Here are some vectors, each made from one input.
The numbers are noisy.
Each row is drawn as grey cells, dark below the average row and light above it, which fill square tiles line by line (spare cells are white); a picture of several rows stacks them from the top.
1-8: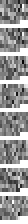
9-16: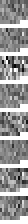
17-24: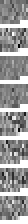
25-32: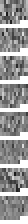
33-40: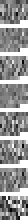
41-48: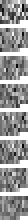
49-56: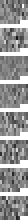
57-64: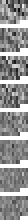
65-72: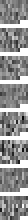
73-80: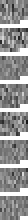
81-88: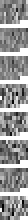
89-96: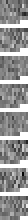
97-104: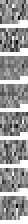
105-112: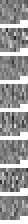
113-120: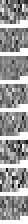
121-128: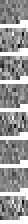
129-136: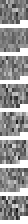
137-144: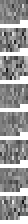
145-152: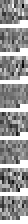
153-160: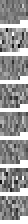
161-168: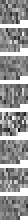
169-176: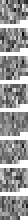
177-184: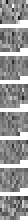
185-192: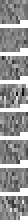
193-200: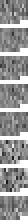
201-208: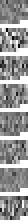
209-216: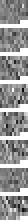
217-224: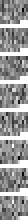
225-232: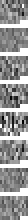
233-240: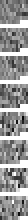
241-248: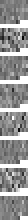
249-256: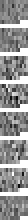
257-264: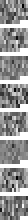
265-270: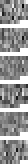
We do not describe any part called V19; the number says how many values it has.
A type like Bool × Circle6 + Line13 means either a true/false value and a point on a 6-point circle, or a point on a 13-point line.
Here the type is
Label10 × V19 + Line3 × Line5.
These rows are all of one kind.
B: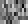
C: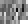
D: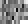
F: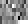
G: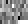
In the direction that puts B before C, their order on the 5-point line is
G, F, B, C, D.
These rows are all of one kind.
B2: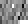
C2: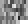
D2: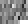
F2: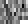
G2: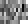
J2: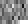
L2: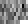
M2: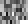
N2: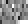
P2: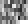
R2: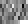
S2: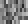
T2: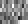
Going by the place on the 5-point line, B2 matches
J2 and R2.
